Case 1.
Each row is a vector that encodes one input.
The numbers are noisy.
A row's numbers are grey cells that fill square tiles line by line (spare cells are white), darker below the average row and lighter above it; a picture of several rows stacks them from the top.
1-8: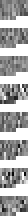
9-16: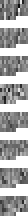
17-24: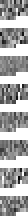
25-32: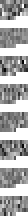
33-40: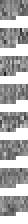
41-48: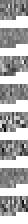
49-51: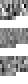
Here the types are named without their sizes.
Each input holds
a node of a tree.
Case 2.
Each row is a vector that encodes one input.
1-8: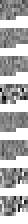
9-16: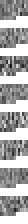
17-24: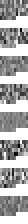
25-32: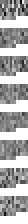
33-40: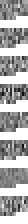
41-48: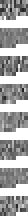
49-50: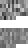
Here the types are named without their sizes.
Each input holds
a node of a tree.
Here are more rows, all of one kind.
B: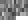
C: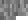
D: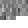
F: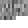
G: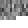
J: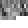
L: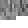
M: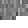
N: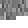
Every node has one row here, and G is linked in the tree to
F, L and M.
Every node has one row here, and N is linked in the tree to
F.
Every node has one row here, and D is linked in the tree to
B.
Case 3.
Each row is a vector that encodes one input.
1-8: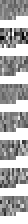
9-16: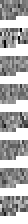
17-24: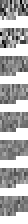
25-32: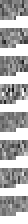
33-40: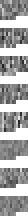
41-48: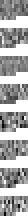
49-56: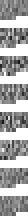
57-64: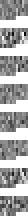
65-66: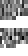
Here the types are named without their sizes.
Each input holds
a node of a tree.
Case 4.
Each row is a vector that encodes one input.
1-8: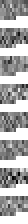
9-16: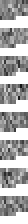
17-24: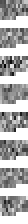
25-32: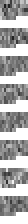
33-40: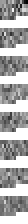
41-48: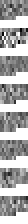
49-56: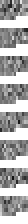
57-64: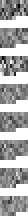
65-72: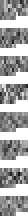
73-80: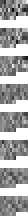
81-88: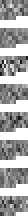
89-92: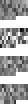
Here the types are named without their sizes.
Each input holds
a point on a line.
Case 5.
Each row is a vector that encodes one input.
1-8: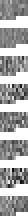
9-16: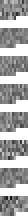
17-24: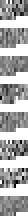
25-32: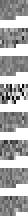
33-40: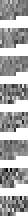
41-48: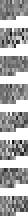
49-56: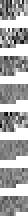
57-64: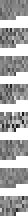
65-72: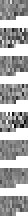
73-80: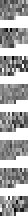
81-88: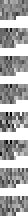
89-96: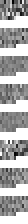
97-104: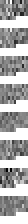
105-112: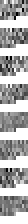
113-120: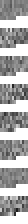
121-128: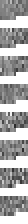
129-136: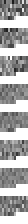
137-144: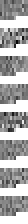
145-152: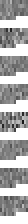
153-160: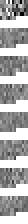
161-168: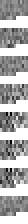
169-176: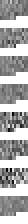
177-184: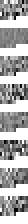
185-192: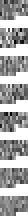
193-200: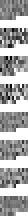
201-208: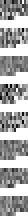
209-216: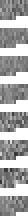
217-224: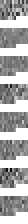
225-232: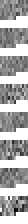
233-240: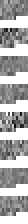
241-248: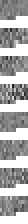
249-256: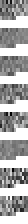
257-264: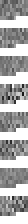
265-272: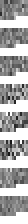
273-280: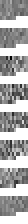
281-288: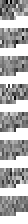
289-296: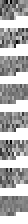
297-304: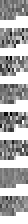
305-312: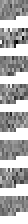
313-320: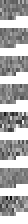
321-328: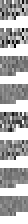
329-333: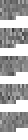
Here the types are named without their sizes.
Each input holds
either a point on a circle, or a fixed value.
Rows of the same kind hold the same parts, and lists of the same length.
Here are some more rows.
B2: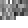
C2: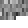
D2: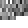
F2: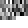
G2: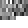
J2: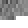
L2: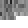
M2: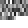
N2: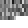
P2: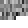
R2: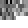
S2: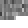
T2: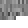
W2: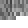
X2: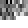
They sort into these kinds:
B2, C2, D2, F2, G2, J2, L2, N2, P2, R2, S2, T2, W2, X2
M2

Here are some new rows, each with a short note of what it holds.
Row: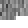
a fixed value
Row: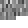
a fixed value
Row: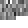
a fixed value
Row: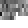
a fixed value
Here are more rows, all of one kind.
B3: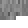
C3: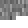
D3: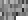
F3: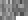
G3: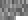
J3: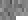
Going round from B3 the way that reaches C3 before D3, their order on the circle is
B3, J3, C3, F3, D3, G3.
